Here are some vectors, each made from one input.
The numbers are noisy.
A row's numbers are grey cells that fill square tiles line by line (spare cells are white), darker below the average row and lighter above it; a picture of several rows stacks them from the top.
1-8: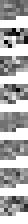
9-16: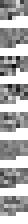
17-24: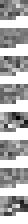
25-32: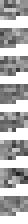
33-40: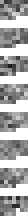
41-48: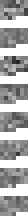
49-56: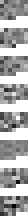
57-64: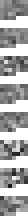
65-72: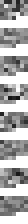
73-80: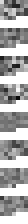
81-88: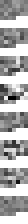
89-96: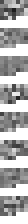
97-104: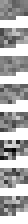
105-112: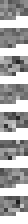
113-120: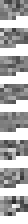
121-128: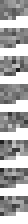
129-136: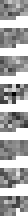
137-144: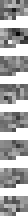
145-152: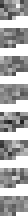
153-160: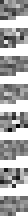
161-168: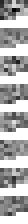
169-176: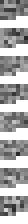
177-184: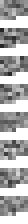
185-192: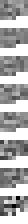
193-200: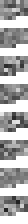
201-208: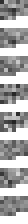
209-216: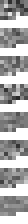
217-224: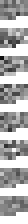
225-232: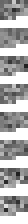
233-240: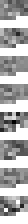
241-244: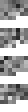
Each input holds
a true/false value, together with a list of up to three points on a 7-point line.
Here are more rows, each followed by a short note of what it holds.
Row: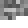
a true/false value, together with a list of one item
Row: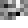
a true/false value, together with a list of two items
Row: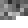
a true/false value, together with a list of two items
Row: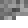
a true/false value, together with a list of two items
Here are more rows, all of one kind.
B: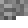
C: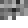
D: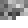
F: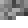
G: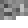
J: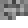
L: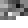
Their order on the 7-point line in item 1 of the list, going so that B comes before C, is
J, B, D, L, G, F, C.
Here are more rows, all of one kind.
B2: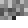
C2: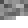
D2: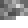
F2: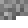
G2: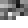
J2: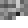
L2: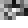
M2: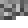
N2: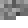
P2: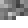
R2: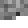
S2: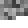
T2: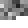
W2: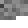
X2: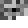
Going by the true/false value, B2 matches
D2, M2, S2 and W2.
